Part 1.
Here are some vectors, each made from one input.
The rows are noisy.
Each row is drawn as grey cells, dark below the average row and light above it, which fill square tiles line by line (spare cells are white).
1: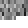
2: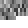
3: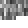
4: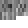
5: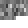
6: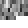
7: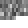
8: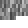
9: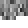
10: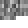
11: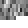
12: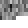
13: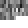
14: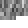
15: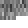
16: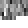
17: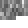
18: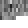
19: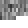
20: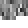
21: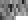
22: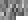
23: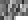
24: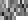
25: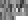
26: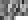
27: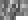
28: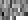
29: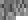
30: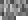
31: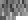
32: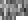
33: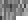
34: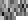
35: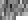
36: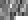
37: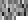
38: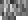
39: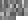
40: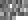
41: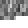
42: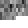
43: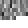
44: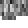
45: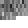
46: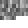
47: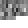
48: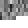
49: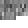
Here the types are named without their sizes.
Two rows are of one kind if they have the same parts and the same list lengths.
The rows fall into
2 kinds.
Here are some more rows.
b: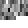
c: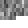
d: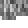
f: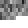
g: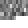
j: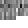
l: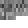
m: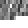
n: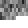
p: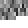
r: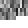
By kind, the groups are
b, d, p, r
c, f, g, j, l, m, n

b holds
a node of a tree.
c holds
three true/false values.
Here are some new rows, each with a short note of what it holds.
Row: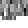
a node of a tree
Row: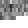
three true/false values
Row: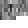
three true/false values
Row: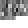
three true/false values
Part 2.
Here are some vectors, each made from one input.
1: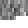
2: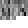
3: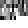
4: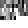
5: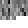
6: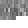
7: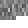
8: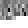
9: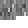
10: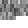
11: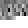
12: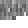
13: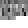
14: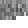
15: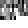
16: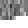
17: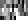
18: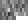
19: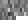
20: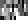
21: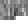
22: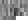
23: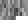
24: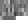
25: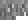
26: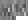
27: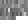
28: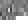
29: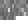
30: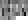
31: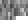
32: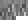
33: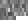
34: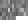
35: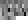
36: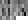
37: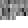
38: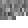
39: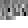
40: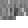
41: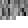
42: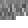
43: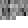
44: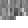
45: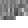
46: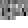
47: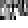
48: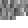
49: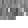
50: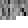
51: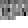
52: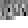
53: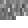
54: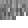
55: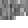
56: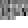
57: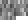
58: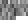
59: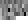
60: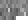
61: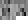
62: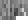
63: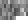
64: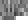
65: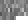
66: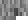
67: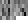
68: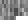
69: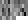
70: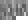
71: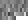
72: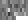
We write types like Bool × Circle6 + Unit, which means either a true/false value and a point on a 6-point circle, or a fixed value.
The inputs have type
List2(Line5).
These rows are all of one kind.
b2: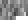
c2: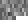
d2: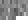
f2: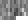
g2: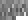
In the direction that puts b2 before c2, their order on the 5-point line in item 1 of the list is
b2, f2, d2, g2, c2.
